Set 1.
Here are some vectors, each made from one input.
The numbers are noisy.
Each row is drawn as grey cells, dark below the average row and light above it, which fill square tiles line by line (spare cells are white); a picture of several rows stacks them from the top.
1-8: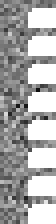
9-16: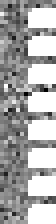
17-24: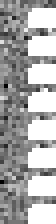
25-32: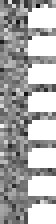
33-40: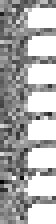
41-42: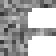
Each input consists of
one of 9 labels.
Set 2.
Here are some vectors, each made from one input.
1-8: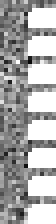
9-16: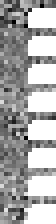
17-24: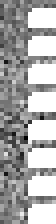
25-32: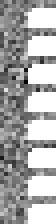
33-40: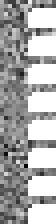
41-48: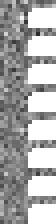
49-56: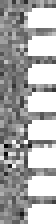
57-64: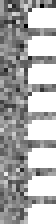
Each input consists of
three true/false values.
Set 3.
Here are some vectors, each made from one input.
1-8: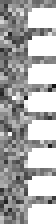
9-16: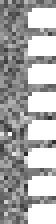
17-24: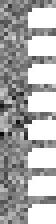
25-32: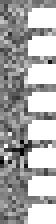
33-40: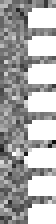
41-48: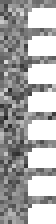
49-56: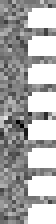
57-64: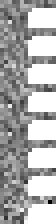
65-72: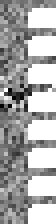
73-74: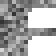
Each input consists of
one of 8 labels.
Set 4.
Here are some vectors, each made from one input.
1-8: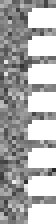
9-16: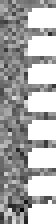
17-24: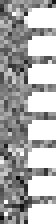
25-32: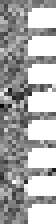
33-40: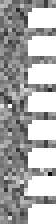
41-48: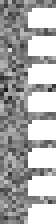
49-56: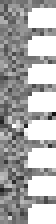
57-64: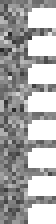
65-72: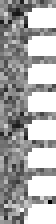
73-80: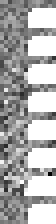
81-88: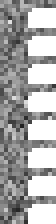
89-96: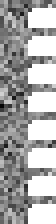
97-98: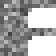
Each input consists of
one of 7 labels.
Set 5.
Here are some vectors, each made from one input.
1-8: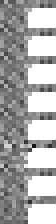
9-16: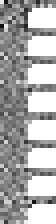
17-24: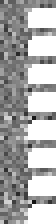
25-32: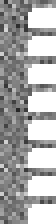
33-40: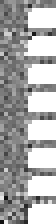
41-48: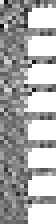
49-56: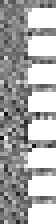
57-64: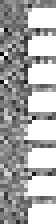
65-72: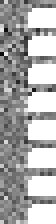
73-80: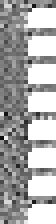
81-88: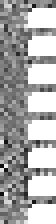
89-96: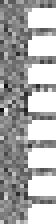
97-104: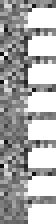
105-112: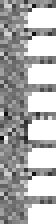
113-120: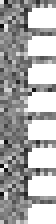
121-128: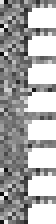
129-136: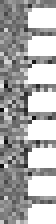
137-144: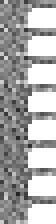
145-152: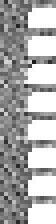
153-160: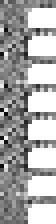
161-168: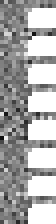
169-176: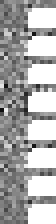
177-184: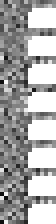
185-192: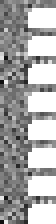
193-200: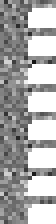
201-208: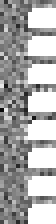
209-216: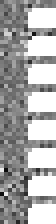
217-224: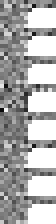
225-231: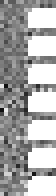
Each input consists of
a point on a 6-point line.
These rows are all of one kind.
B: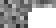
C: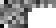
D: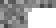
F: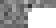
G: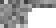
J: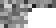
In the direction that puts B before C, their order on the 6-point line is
J, G, D, F, B, C.
